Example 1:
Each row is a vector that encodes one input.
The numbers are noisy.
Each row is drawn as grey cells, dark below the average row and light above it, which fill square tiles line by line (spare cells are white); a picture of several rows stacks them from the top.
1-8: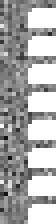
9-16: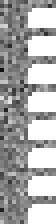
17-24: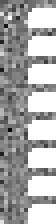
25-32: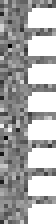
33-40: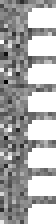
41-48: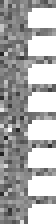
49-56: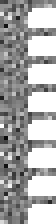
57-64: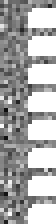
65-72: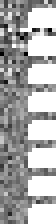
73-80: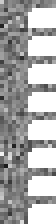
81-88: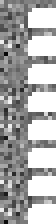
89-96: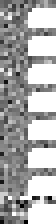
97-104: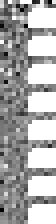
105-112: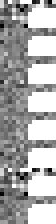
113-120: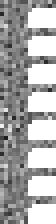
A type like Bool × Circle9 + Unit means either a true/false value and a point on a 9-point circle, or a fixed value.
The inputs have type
List3(Line6).
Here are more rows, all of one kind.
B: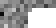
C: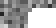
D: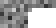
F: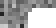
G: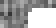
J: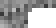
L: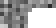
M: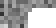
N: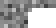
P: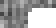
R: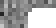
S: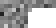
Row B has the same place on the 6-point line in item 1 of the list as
D and S.
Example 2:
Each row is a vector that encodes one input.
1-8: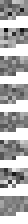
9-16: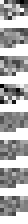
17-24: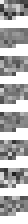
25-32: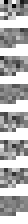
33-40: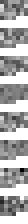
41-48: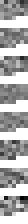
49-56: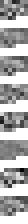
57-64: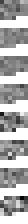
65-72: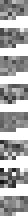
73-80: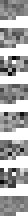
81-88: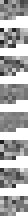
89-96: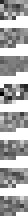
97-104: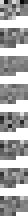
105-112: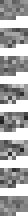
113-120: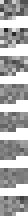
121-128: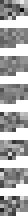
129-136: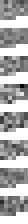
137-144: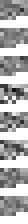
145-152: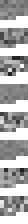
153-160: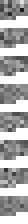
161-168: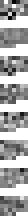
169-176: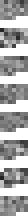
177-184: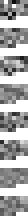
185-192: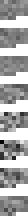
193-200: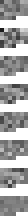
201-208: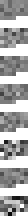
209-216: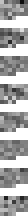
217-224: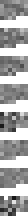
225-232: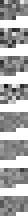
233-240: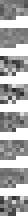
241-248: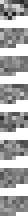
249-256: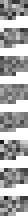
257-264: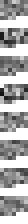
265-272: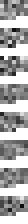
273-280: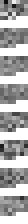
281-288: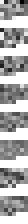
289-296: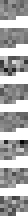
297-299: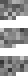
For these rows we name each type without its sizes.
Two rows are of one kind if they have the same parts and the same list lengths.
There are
3 kinds of row.
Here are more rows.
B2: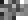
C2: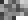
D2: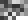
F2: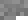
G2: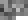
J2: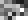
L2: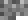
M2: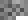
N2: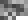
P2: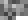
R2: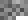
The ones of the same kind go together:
B2, F2, J2, N2
C2, L2, P2
D2, G2, M2, R2

